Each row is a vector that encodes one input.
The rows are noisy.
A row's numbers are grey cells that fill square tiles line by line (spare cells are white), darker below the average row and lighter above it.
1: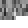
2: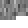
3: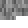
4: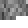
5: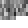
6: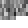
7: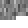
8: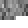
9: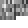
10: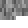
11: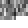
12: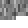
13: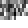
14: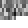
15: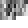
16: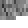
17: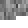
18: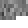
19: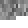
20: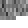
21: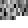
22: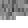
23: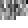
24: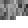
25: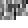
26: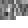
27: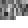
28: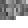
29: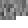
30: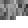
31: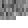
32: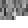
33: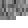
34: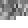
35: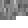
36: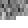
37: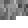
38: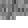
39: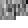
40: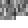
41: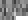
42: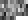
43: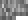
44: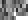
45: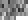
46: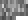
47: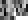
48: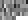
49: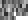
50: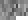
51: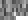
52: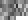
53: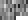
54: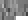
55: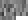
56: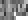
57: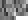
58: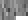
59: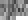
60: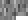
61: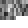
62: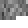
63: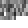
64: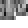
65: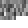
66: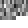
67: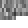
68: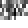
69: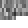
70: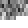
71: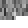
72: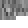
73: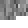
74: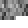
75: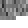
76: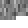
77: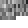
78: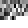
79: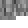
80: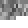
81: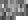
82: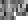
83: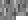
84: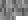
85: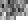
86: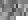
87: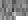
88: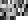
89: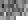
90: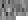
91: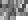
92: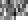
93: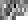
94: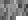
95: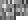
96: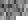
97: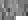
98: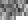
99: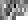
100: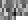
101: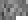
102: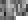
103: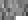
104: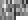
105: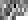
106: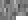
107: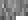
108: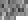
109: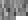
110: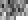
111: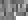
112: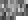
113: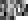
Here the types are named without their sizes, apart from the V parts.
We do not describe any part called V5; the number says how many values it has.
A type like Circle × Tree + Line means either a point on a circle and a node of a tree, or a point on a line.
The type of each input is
List(Bool × V5).
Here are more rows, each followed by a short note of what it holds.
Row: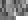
a list of two items
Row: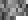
a list of one item
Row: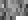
a list of one item
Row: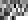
the empty list
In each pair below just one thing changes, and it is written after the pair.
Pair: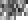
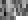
the value of V5 in item 2 of the list
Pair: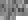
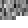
the true/false value in item 1 of the list
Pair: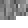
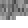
the value of V5 in item 1 of the list
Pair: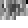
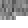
the true/false value in item 1 of the list
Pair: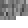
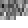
the true/false value in item 2 of the list
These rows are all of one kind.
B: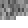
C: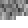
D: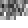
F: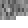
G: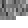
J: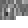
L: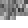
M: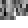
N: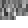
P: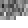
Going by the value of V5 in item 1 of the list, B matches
F, J and N.
